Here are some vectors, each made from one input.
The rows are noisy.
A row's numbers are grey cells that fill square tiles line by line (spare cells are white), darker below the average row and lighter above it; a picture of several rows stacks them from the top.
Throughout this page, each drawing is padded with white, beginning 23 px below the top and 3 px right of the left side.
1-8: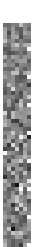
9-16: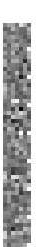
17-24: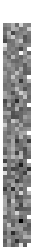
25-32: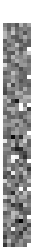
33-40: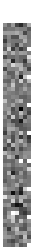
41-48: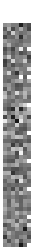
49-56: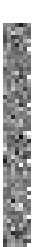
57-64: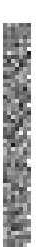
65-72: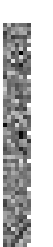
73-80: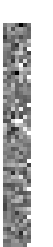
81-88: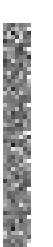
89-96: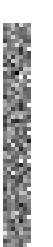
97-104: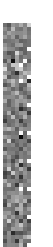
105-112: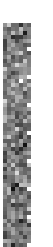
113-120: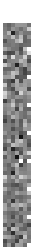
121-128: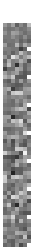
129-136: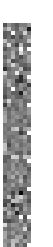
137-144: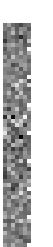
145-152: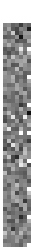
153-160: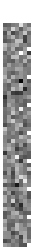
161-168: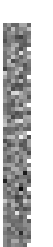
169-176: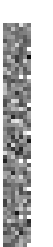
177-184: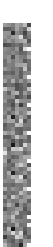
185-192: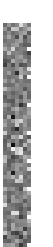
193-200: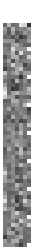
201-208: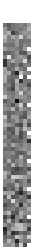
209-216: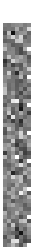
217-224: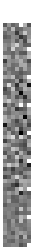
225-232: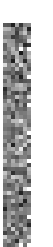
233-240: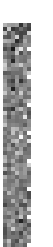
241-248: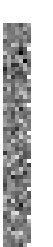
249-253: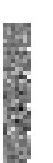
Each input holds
three true/false values, together with either a fixed value, or a point on a 3-point line and a point on a 4-point line.
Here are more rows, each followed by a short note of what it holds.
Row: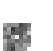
a point on a 3-point line, a point on a 4-point line and three true/false values
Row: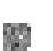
a point on a 3-point line, a point on a 4-point line and three true/false values
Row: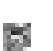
three true/false values
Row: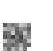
a point on a 3-point line, a point on a 4-point line and three true/false values
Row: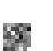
a point on a 3-point line, a point on a 4-point line and three true/false values
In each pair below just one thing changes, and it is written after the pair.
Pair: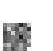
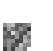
the place on the 3-point line
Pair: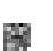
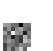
the place on the 3-point line
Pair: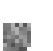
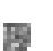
the place on the 3-point line
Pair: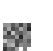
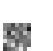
one of the three true/false values
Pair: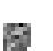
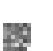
one of the three true/false values
